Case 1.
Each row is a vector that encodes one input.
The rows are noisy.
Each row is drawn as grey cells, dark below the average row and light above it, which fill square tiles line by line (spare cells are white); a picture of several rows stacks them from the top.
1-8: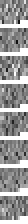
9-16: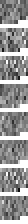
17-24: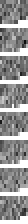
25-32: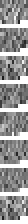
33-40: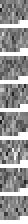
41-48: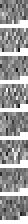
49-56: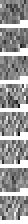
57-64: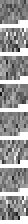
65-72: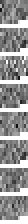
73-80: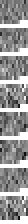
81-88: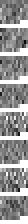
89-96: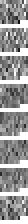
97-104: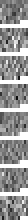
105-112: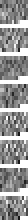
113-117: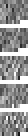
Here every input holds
either a point on a 3-point line and a point on an 8-point line, or a point on a 7-point line.
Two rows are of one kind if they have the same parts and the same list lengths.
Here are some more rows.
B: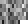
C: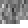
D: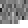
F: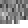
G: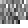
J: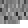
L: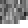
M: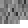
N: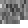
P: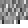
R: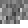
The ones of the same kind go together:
B, G, P
C, D, F, J, L, M, N, R

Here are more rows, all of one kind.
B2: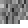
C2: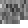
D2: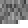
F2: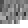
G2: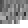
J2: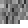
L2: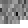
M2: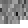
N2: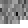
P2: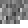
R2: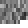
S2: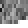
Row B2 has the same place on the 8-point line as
J2, L2, M2 and N2.
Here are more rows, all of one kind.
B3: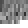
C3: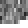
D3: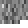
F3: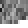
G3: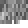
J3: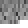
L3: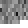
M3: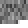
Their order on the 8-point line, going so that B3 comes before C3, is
G3, B3, J3, D3, L3, M3, F3, C3.
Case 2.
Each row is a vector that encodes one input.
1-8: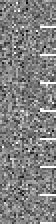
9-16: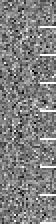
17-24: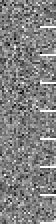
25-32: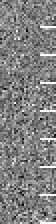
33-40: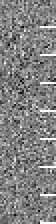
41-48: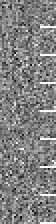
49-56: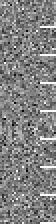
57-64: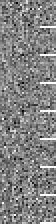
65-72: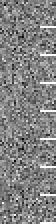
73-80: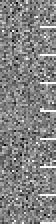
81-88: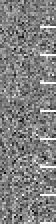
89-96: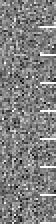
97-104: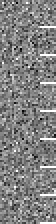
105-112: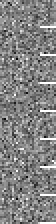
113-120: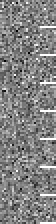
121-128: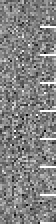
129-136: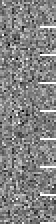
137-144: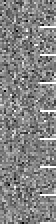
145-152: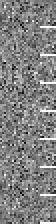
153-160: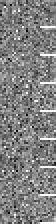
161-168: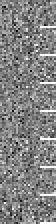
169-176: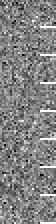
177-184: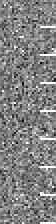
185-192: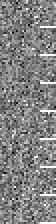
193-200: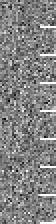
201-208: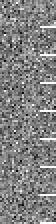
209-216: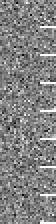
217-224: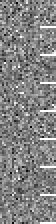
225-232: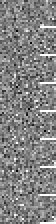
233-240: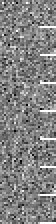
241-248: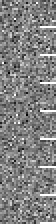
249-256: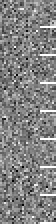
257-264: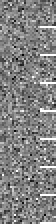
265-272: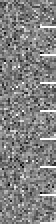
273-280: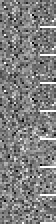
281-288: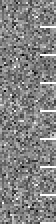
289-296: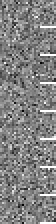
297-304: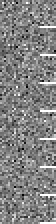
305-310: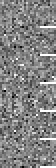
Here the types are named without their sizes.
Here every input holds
a label and a point on each of two lines.
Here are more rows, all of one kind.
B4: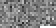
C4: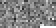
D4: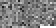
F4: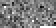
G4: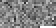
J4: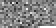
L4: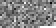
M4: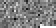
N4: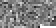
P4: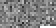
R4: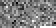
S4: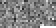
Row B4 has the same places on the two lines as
C4, G4, P4 and S4.
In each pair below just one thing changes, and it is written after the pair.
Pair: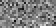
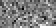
the label
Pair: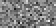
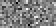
the place on one of the two lines
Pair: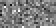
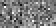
the place on one of the two lines
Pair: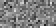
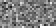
the place on one of the two lines
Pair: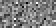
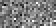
the label
